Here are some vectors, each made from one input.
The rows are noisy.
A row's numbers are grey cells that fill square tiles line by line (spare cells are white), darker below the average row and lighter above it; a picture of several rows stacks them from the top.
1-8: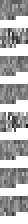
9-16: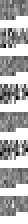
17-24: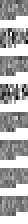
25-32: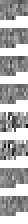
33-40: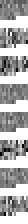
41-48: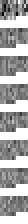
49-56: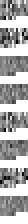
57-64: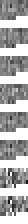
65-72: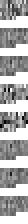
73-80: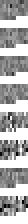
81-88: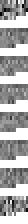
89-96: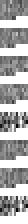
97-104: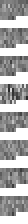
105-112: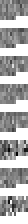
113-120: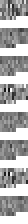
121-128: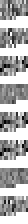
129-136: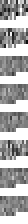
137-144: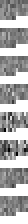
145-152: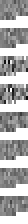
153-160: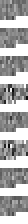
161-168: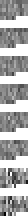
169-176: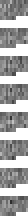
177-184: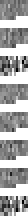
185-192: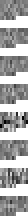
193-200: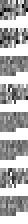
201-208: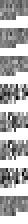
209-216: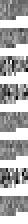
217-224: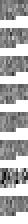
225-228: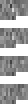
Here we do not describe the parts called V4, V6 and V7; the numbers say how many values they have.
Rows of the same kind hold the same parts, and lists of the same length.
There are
4 kinds of row.
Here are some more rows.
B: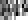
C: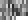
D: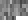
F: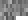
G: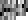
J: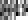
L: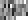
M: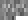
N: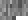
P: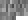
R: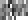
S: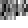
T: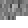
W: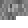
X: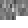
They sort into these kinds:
B, G, J, S
C, L, R
D, F
M, N, P, T, W, X

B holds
a point on a 5-point line.
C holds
a value of V6.
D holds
a true/false value, a value of V4 and a value of V7.
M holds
a point on an 8-point circle, a true/false value, a value of V4 and a value of V7.
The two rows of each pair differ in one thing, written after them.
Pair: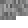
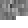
the value of V4
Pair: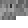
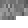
the place on the 8-point circle
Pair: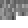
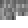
the true/false value
